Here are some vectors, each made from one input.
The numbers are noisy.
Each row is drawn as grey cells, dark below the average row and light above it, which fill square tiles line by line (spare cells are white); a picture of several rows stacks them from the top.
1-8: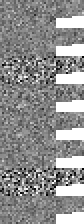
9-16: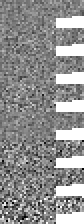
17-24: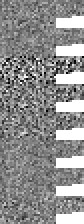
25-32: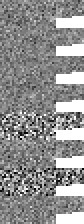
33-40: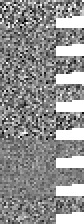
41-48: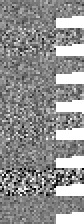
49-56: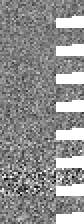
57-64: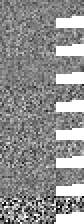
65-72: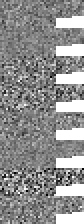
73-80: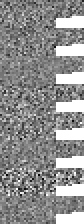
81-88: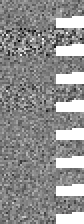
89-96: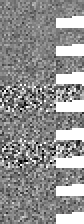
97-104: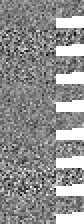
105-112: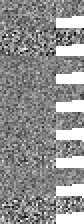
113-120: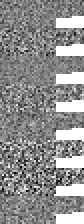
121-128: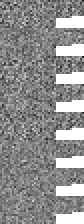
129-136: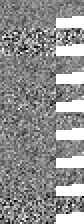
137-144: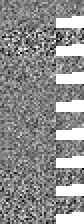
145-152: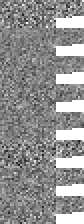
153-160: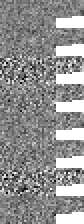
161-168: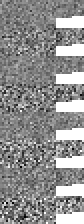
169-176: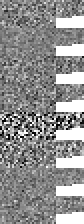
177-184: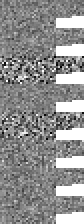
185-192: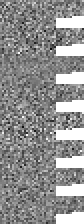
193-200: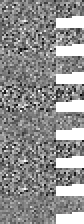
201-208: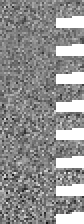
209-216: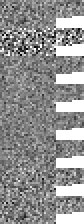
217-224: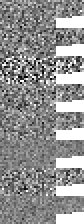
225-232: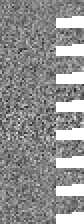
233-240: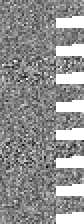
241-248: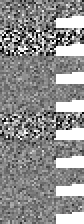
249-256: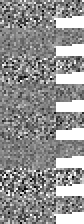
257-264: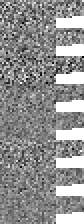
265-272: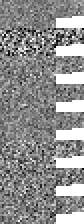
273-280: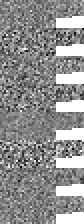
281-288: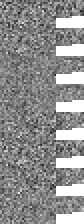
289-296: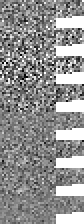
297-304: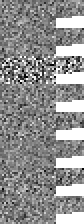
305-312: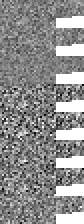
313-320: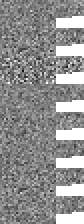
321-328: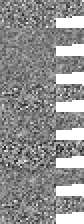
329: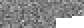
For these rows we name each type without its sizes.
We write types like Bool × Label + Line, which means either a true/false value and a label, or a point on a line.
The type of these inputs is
Label × Line.
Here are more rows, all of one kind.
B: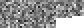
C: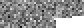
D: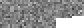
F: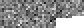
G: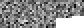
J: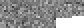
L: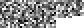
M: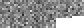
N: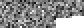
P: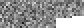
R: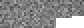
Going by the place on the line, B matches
D, F, L and M.
